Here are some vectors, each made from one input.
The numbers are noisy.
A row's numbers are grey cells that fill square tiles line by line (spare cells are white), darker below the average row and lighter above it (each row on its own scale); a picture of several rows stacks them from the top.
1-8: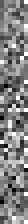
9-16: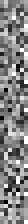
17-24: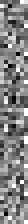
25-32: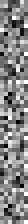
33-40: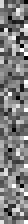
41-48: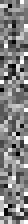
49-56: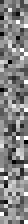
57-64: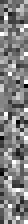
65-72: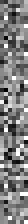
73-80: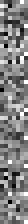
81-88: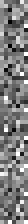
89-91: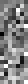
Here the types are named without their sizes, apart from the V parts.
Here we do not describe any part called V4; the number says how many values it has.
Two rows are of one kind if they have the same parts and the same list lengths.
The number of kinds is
2.
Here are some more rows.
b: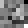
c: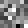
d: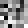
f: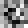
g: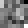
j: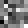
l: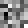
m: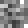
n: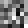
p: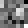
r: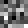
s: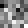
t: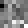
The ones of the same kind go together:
b, d, f, g, j, l, p, r, s, t
c, m, n

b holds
a point on a line and a true/false value.
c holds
a true/false value and a value of V4.
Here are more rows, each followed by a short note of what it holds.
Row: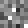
a true/false value and a value of V4
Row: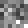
a point on a line and a true/false value
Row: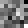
a point on a line and a true/false value
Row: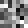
a true/false value and a value of V4
